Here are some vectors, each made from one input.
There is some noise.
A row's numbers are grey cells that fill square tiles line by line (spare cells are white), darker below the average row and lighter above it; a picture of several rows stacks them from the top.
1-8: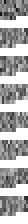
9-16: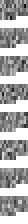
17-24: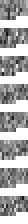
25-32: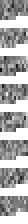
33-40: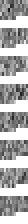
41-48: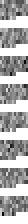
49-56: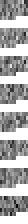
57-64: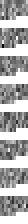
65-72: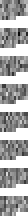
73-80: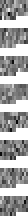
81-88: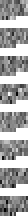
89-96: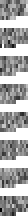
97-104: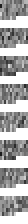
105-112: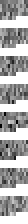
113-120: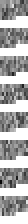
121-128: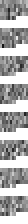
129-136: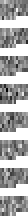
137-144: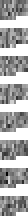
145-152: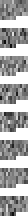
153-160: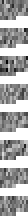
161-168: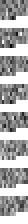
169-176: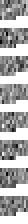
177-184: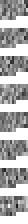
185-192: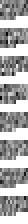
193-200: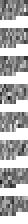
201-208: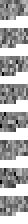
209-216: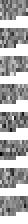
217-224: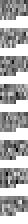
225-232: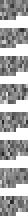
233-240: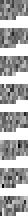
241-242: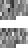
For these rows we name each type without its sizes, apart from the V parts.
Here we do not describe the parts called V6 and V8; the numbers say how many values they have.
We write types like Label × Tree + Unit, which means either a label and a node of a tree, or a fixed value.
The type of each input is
Bool × Tree + (Line + V6) × V8.
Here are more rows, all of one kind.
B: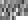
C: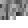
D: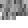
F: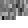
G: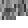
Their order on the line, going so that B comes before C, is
B, C, D, G, F.
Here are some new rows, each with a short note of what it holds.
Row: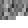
a node of a tree and a true/false value
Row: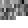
a point on a line and a value of V8
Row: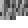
a value of V6 and a value of V8
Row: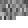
a node of a tree and a true/false value
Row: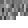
a node of a tree and a true/false value
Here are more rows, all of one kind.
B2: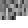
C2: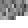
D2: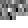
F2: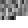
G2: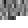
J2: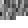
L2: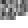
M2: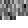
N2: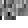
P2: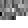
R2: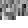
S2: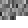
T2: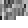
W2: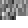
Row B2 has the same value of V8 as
F2, P2, S2 and W2.
